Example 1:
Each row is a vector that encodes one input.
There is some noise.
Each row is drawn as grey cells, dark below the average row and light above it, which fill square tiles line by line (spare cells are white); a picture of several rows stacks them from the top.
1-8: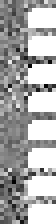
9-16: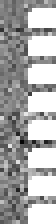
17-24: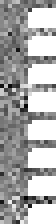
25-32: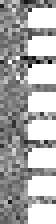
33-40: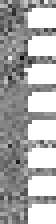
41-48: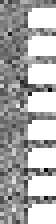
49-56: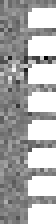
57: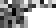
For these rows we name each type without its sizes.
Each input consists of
a list of points on a line.
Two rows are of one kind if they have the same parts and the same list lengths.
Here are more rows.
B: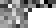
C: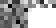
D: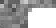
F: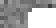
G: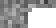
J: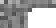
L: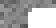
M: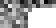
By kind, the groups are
B, D, F, J, L
C, G
M

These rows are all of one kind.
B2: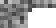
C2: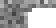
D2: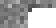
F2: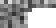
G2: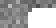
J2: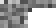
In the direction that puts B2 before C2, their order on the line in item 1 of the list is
J2, B2, F2, G2, D2, C2.
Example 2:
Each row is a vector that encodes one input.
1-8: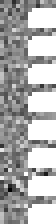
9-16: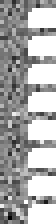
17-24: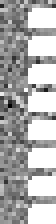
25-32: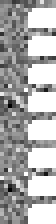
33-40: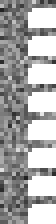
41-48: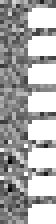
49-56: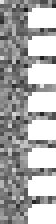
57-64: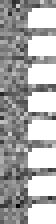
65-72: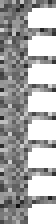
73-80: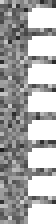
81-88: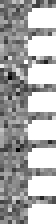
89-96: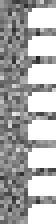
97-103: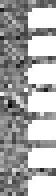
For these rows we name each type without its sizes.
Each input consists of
a list of points on a circle.
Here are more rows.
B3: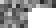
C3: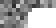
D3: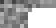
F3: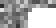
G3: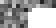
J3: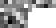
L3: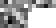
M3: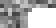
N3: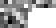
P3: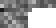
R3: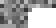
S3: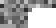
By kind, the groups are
B3, F3, G3, M3, R3, S3
C3, D3, P3
J3, L3, N3

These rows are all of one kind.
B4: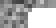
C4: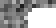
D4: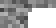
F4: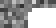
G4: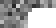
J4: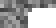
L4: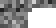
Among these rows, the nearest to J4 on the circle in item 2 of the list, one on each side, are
B4 and D4.
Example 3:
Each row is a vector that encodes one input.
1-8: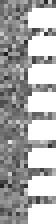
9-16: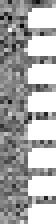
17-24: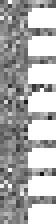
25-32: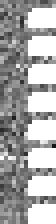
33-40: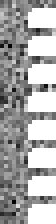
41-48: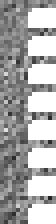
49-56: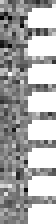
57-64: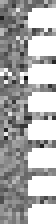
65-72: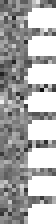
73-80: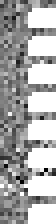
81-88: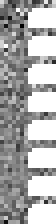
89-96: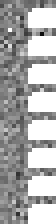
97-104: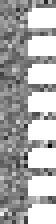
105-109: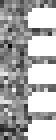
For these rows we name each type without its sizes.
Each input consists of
either a node of a tree, or four true/false values.
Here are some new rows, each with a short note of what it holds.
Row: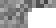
four true/false values
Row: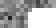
four true/false values
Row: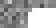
a node of a tree
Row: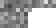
a node of a tree
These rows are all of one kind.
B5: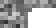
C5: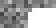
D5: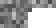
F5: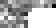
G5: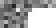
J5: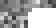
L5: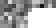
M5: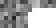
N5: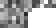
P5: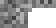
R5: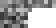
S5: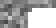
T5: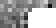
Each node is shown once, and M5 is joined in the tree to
J5.
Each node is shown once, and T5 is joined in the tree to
R5.
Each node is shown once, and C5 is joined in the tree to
L5 and R5.
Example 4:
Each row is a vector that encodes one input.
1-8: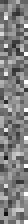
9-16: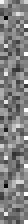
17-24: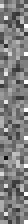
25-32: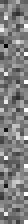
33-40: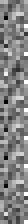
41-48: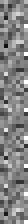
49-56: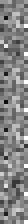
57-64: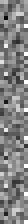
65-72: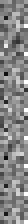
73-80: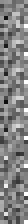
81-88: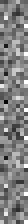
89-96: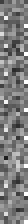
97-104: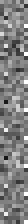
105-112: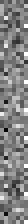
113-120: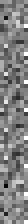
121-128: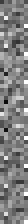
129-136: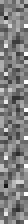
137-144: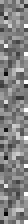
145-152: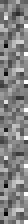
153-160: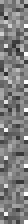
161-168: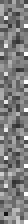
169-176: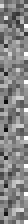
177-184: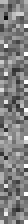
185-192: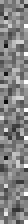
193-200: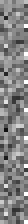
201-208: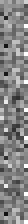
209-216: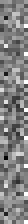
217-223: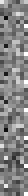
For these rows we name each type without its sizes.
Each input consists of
a point on a circle and a true/false value.
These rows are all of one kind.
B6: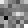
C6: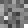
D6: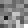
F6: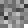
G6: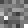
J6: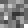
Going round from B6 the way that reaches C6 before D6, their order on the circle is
B6, C6, G6, D6, F6, J6.
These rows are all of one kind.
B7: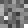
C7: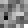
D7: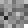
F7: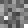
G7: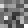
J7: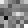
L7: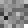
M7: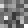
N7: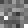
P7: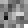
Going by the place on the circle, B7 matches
C7, F7 and P7.
